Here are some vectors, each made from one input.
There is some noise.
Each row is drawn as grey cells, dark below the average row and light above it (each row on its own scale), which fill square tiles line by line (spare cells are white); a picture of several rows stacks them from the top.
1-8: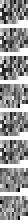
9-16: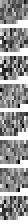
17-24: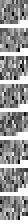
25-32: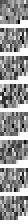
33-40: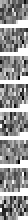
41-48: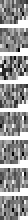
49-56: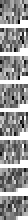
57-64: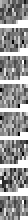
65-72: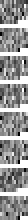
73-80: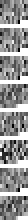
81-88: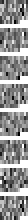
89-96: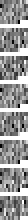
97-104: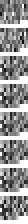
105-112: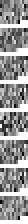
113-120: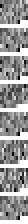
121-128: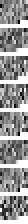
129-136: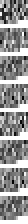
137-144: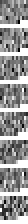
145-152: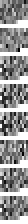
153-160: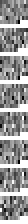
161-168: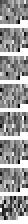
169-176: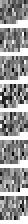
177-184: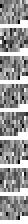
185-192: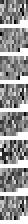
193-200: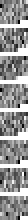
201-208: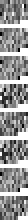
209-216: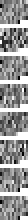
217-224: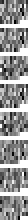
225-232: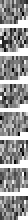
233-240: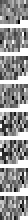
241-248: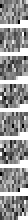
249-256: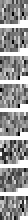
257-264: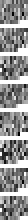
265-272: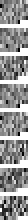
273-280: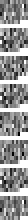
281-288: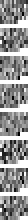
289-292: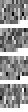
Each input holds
a node of a 10-node tree.
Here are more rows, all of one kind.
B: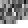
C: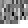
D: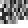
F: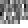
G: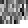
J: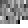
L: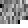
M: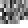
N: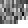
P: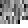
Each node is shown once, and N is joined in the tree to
B, C and G.
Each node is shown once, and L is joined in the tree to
P.
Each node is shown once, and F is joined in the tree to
B and P.
